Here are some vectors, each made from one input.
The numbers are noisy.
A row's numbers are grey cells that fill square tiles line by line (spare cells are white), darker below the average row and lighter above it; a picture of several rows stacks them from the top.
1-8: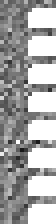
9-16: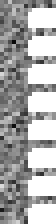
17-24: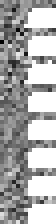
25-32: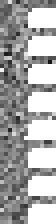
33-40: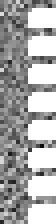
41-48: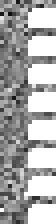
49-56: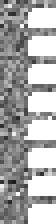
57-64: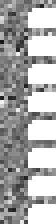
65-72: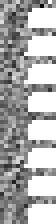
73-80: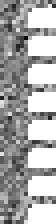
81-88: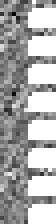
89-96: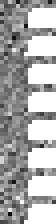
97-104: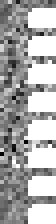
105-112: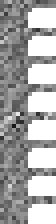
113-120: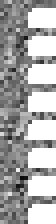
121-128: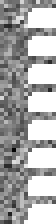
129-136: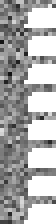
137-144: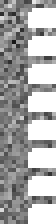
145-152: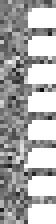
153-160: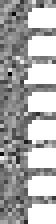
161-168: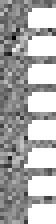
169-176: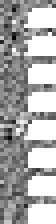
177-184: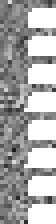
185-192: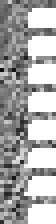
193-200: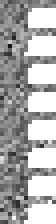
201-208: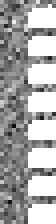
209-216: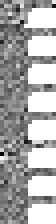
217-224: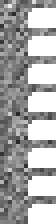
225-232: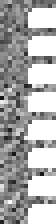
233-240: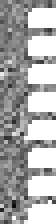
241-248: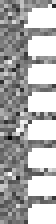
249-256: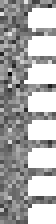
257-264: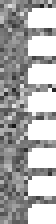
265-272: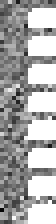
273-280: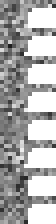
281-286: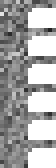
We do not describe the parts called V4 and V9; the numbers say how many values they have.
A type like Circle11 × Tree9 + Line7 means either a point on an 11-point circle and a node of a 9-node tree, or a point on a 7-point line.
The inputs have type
Bool × (Line5 + V9) + Line7 + V4.
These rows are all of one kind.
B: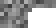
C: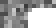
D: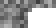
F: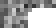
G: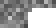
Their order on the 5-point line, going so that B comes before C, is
G, B, F, D, C.
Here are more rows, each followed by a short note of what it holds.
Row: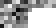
a point on a 7-point line
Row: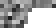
a value of V4
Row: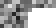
a point on a 7-point line
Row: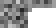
a true/false value and a value of V9
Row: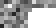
a point on a 7-point line
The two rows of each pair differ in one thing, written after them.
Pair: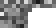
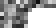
the place on the 5-point line
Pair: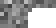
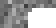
the place on the 5-point line
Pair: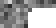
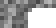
the true/false value
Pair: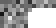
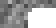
the true/false value
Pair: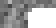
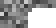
the place on the 5-point line
